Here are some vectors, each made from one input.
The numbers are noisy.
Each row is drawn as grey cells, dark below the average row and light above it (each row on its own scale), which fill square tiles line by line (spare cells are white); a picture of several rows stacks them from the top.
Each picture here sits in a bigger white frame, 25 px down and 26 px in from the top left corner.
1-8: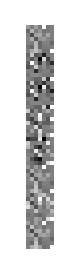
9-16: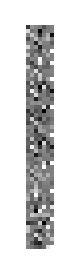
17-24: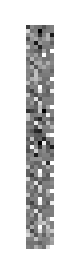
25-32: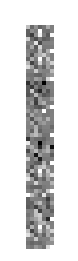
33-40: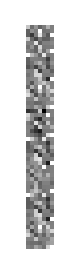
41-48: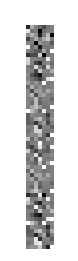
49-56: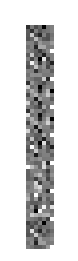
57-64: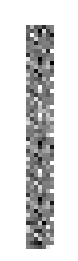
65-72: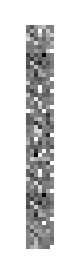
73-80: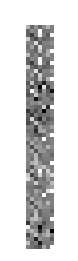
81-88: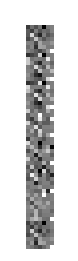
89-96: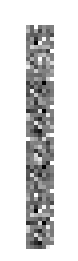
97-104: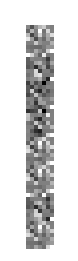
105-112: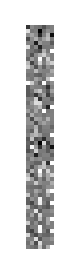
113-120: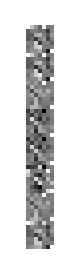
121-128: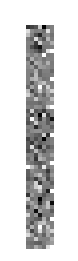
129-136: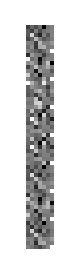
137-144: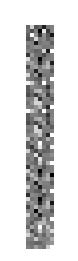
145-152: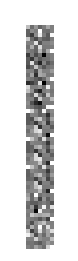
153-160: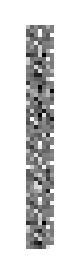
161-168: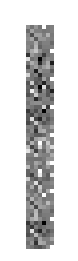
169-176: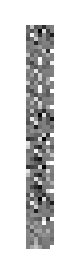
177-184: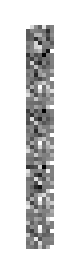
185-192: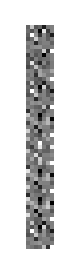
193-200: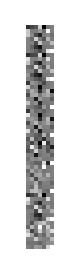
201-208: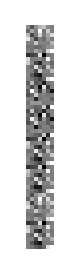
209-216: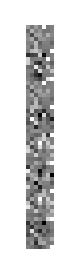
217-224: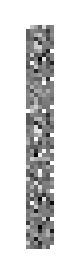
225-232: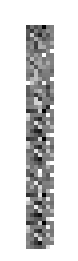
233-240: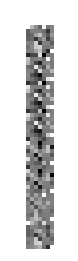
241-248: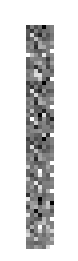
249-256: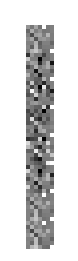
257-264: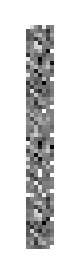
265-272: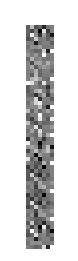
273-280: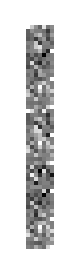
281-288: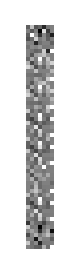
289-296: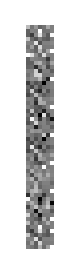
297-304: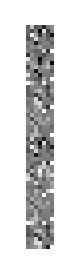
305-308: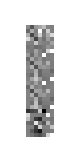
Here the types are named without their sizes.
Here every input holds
either a fixed value, or three true/false values.
